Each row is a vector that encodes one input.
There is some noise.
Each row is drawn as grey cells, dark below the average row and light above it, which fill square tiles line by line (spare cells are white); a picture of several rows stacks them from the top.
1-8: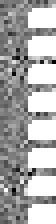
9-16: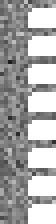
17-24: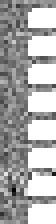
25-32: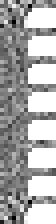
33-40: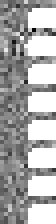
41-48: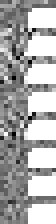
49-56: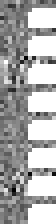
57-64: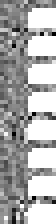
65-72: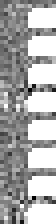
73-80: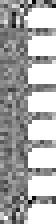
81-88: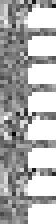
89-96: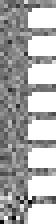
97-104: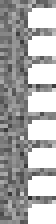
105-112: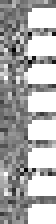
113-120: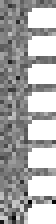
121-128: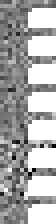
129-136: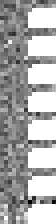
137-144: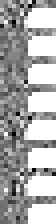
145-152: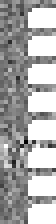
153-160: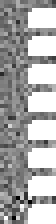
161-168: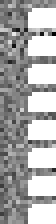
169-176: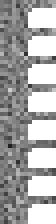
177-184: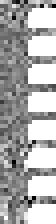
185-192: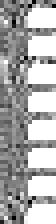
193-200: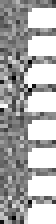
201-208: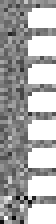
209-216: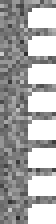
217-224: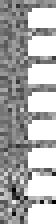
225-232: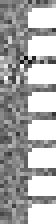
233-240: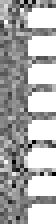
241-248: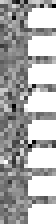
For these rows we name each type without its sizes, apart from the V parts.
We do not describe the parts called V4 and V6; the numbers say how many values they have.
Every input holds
either a fixed value, or a node of a tree and a value of V4, or four true/false values and a value of V6.
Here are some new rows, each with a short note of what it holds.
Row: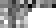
a node of a tree and a value of V4
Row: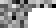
a fixed value
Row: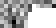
a node of a tree and a value of V4
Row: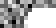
a node of a tree and a value of V4
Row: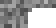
four true/false values and a value of V6
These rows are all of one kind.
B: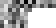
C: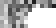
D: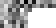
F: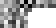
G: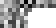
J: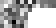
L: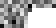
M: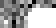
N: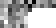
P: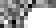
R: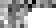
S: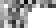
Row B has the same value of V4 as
D, L, N and R.
